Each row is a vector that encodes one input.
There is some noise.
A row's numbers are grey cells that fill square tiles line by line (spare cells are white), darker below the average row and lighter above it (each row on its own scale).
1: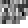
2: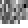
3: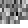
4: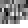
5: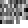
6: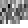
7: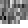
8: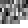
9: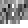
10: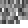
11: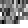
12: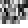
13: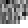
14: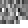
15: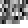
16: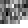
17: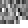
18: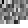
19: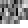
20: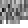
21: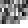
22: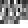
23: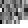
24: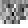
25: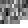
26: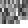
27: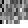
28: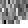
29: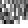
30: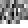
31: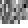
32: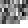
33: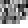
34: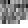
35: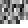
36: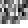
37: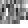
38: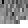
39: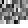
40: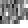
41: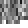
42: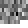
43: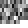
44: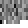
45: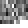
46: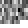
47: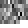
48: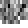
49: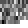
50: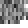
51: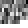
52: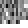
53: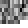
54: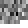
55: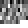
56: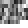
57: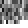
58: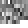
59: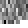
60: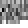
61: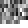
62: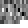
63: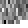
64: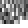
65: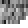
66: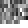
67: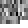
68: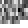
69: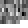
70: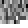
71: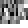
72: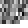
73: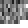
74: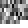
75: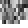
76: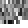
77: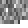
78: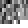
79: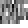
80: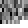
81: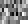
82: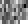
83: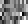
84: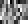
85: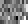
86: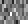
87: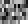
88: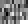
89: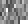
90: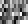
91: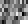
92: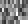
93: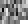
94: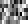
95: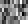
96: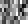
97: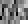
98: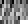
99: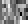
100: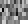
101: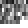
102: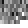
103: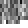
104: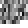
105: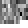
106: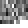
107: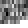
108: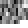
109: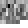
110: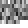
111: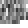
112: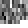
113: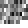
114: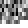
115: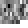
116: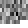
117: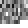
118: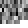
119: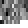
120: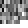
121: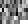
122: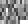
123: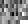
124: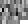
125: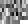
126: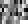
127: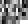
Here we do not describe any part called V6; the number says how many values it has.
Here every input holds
a value of V6, together with a list of up to three points on a 7-point line.
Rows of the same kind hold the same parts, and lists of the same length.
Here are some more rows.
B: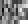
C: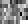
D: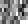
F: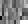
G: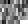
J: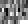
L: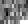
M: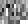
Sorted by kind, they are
B, J, L
C
D, M
F, G

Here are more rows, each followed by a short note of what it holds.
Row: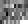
a value of V6, together with a list of three items
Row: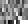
a value of V6, together with the empty list
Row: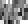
a value of V6, together with the empty list
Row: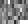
a value of V6, together with a list of two items
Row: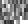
a value of V6, together with the empty list
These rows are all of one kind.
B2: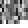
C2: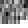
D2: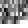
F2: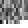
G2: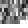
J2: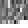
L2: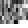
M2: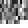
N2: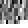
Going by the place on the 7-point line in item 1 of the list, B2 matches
L2, M2 and N2.
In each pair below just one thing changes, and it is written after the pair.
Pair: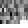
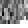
the value of V6
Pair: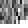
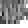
the value of V6
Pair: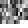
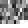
the place on the 7-point line in item 1 of the list
